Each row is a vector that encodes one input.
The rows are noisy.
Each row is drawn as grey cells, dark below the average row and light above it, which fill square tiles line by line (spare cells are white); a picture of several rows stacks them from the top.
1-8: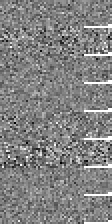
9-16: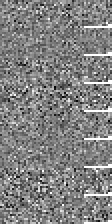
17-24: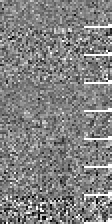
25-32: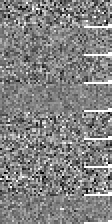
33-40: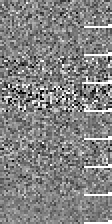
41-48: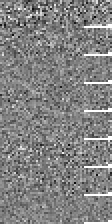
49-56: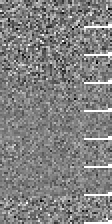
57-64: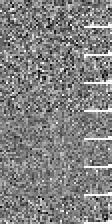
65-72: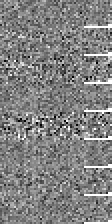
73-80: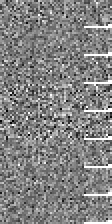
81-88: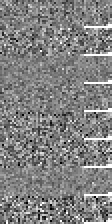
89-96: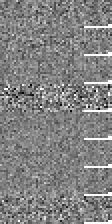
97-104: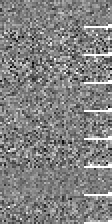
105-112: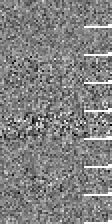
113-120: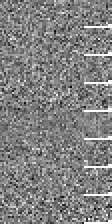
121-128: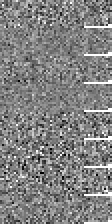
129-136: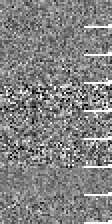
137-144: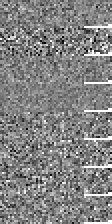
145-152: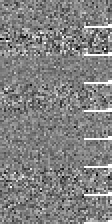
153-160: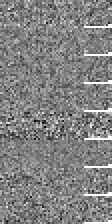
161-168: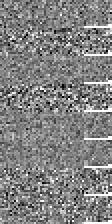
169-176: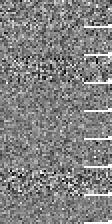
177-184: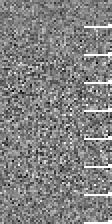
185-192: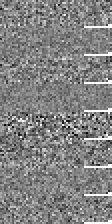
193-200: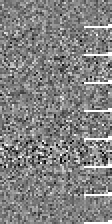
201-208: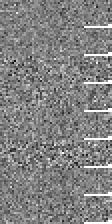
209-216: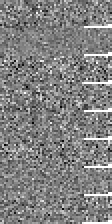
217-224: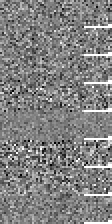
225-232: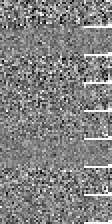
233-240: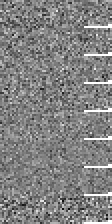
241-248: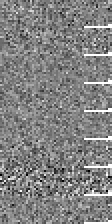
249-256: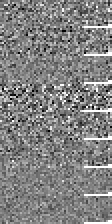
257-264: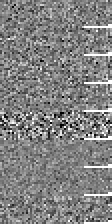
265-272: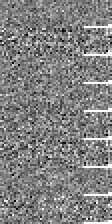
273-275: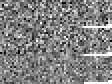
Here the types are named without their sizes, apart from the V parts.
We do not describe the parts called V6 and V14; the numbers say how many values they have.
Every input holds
either a point on a line and a value of V14, or a true/false value and a value of V6.
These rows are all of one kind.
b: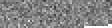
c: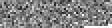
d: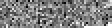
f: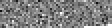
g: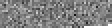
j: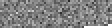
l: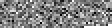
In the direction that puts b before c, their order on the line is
l, d, f, g, b, c, j.
